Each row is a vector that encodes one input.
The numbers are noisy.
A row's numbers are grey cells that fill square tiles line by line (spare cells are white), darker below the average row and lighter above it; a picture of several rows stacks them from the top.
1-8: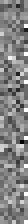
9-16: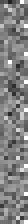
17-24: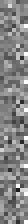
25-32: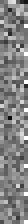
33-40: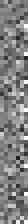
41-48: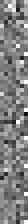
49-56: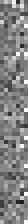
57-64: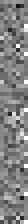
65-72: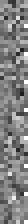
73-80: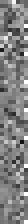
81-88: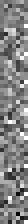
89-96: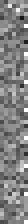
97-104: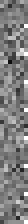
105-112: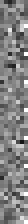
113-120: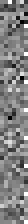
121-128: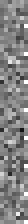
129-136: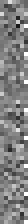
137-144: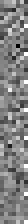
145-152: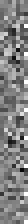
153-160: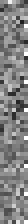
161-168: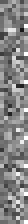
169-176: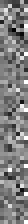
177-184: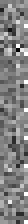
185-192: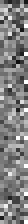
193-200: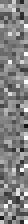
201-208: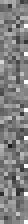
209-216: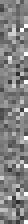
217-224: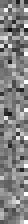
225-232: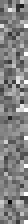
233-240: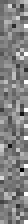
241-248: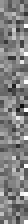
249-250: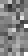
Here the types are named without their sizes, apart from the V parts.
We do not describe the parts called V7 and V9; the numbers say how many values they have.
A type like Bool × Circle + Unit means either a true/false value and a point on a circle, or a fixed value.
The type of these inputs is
(Bool × Bool × Bool + Unit) × Label × V7 × V9 + Unit.
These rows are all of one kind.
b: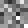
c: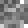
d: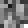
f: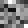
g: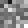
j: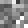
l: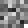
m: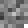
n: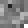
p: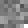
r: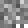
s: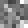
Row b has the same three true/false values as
c, f, j and s.
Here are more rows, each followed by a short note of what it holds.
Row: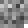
a label, a value of V7 and a value of V9
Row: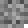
a label, a value of V7 and a value of V9
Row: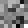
a label, a value of V7 and a value of V9
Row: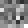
a label, three true/false values, a value of V7 and a value of V9
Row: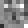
a label, three true/false values, a value of V7 and a value of V9
